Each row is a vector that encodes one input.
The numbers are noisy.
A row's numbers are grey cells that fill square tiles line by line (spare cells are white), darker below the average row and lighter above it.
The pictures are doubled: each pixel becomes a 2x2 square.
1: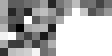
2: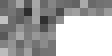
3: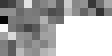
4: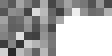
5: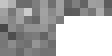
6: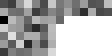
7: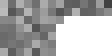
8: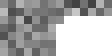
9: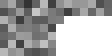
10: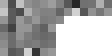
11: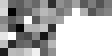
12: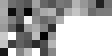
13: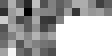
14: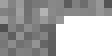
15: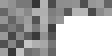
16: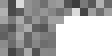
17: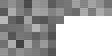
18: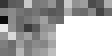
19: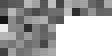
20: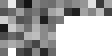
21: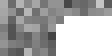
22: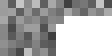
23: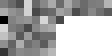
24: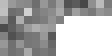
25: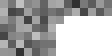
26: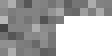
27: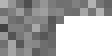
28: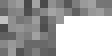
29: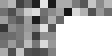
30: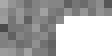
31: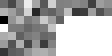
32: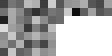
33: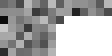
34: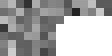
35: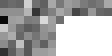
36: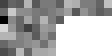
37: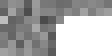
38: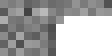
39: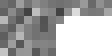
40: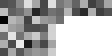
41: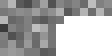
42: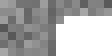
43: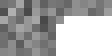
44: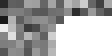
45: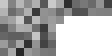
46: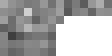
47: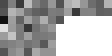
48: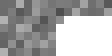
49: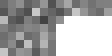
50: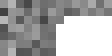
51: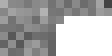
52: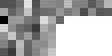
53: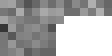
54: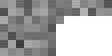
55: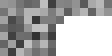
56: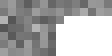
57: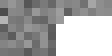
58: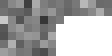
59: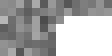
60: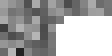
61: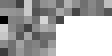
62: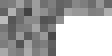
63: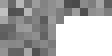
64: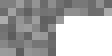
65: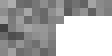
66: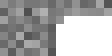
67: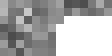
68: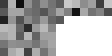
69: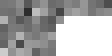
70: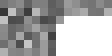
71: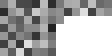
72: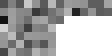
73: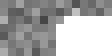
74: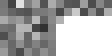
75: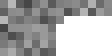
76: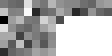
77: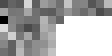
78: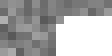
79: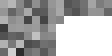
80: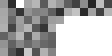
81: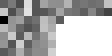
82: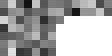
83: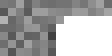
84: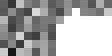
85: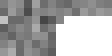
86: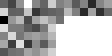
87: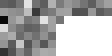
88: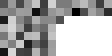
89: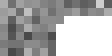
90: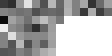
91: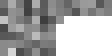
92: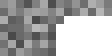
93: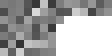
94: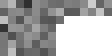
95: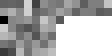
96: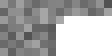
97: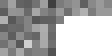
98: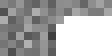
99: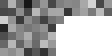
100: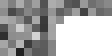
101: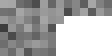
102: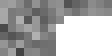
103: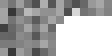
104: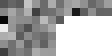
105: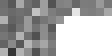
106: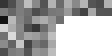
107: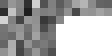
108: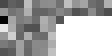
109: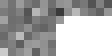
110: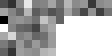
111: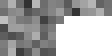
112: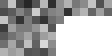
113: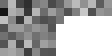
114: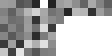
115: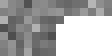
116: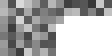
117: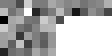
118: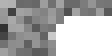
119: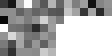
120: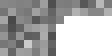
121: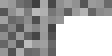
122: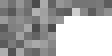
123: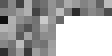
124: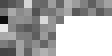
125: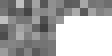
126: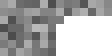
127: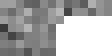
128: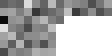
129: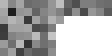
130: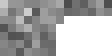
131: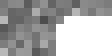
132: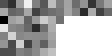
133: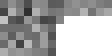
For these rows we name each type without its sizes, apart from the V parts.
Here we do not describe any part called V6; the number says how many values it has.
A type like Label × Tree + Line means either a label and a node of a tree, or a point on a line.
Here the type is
List(Bool × V6).
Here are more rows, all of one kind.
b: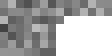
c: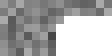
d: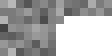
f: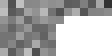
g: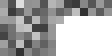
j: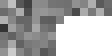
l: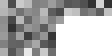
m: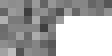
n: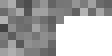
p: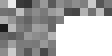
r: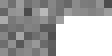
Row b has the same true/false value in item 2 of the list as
c, d and g.
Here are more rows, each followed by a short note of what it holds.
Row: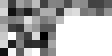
the empty list
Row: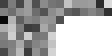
a list of one item
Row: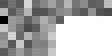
a list of one item
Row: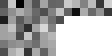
a list of one item
